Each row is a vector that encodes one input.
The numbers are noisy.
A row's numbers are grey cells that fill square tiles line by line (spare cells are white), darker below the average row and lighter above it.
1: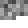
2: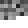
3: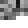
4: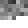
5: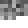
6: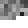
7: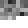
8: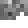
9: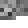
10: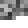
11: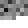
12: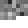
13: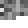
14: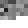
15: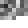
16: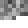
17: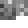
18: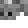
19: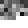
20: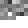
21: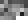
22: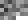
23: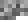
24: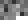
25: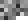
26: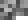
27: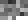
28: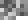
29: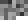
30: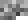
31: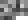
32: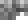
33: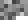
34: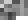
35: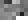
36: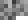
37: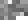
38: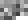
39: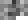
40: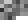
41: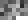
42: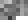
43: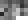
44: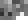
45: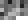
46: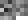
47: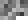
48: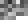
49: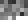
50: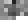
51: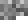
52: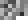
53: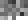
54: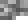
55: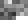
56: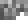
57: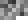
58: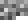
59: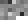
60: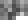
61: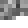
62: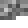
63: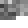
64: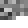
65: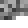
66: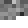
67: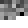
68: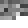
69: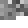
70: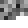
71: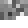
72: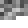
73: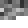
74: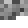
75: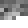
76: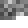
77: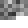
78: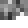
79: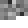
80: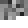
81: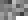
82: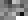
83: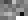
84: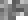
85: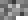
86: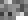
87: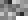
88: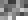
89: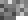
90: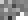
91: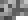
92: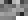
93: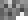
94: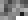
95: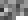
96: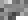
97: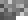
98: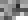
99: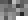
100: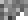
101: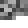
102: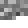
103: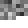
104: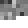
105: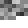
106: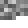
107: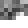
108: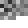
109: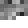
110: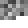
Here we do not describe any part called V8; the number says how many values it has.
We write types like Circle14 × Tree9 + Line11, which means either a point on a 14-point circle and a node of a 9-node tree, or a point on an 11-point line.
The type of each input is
Bool × (Line5 + V8).
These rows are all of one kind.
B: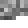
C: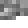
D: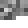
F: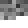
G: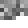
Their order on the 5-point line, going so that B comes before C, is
F, G, B, D, C.
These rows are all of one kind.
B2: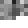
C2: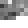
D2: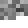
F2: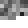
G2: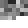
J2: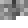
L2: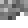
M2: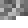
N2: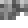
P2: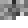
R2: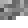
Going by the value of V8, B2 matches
G2, J2 and P2.
